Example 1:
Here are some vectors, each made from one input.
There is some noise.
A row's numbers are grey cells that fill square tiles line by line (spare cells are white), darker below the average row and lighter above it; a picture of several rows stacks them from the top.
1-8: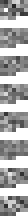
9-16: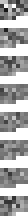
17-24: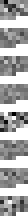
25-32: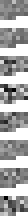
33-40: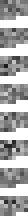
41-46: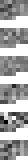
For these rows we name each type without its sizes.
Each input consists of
three true/false values.
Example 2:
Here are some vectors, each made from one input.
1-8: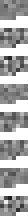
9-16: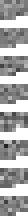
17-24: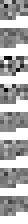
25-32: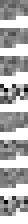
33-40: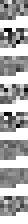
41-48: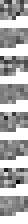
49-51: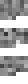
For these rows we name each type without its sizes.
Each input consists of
a point on each of two lines.
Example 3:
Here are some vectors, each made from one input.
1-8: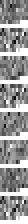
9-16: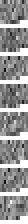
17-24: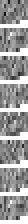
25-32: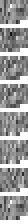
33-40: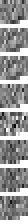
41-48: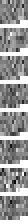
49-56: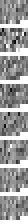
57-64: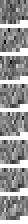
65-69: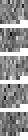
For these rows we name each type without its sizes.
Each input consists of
either a fixed value, or three true/false values.
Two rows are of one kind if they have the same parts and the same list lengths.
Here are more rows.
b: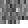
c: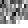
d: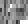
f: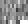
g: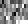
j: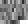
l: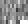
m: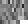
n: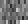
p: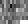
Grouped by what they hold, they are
b, d, f, j, l, m, n, p
c, g

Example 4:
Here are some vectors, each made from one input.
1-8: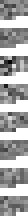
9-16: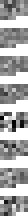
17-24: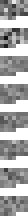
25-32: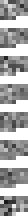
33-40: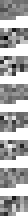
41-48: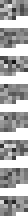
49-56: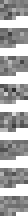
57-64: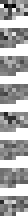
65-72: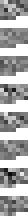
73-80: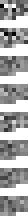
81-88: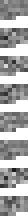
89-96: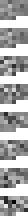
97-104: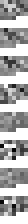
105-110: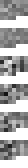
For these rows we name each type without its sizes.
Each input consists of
three true/false values.
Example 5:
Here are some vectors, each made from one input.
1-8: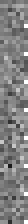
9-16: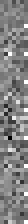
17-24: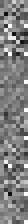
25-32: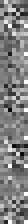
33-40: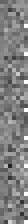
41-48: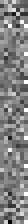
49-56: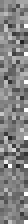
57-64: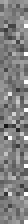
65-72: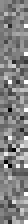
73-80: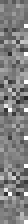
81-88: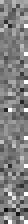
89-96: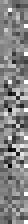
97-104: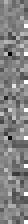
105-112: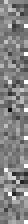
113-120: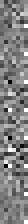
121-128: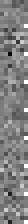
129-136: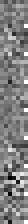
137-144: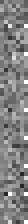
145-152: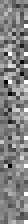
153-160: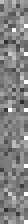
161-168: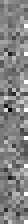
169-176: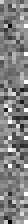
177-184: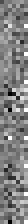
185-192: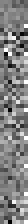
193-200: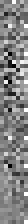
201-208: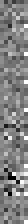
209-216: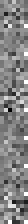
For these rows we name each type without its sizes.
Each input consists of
a point on each of two lines.
